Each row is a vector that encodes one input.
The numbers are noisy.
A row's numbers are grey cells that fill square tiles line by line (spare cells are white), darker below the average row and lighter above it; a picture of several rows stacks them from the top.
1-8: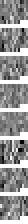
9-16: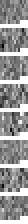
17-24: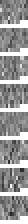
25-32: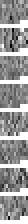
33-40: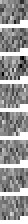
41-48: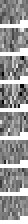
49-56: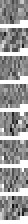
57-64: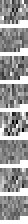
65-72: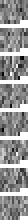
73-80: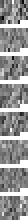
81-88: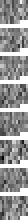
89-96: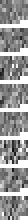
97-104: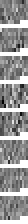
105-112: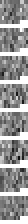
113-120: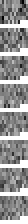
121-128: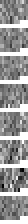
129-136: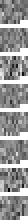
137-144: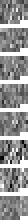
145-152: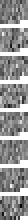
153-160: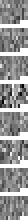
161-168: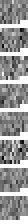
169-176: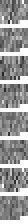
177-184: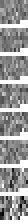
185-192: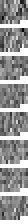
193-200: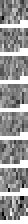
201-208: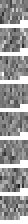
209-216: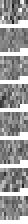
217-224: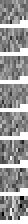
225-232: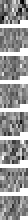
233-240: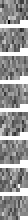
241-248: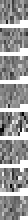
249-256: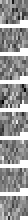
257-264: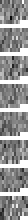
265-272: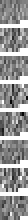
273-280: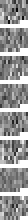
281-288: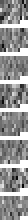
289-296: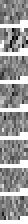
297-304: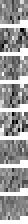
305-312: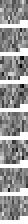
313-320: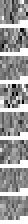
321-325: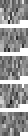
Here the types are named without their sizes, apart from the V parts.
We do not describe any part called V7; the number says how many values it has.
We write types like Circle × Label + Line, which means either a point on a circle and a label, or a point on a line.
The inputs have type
(Bool × Bool × Bool + V7) × Tree.
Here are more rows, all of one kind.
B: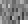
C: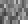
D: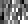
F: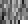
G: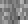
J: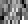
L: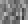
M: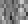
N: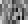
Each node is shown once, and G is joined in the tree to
F, J and M.
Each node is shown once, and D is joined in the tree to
J.
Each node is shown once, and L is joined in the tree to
B and N.
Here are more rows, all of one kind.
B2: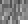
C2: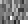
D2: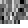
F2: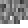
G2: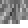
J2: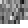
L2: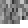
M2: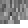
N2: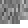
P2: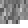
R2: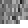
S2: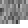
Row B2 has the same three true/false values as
F2, G2, M2 and R2.
